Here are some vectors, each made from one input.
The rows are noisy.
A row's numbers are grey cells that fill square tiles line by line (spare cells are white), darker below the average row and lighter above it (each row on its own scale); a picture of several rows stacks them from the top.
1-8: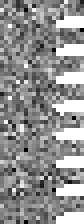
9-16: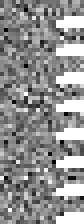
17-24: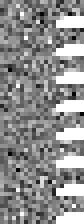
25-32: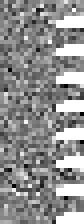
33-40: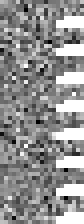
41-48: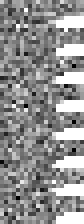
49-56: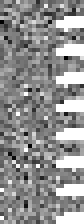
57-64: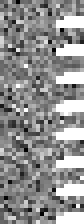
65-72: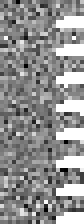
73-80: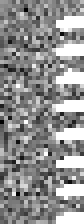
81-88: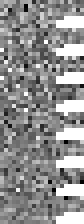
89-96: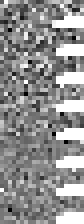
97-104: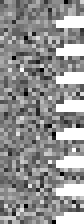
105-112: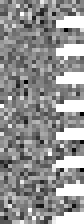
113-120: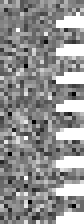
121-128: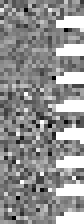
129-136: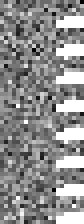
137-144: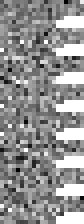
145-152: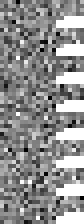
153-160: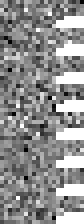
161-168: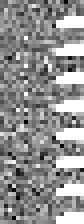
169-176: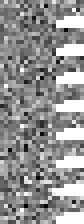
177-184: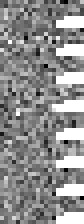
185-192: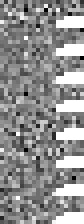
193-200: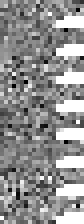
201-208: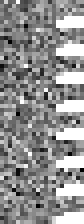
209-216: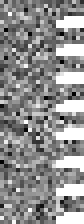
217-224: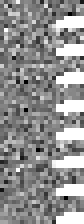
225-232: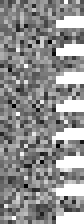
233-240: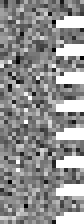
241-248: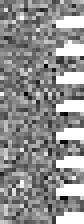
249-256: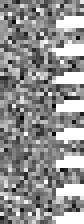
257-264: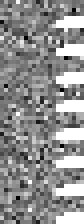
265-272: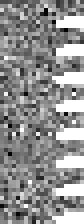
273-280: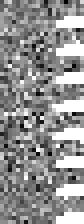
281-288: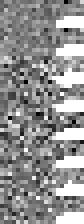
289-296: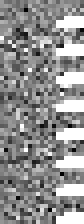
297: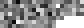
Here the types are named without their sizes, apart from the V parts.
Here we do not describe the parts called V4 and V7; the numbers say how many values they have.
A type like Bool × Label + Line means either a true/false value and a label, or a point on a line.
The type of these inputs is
Bool × V4 + Circle × (Line + V7).
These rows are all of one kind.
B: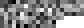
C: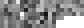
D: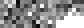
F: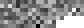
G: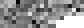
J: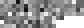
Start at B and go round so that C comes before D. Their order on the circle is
B, C, F, D, G, J.
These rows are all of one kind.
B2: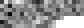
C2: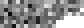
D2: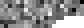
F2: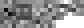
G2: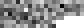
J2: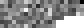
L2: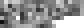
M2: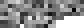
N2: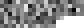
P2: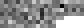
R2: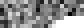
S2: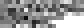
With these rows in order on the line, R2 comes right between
D2 and L2.
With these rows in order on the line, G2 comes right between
F2 and S2.
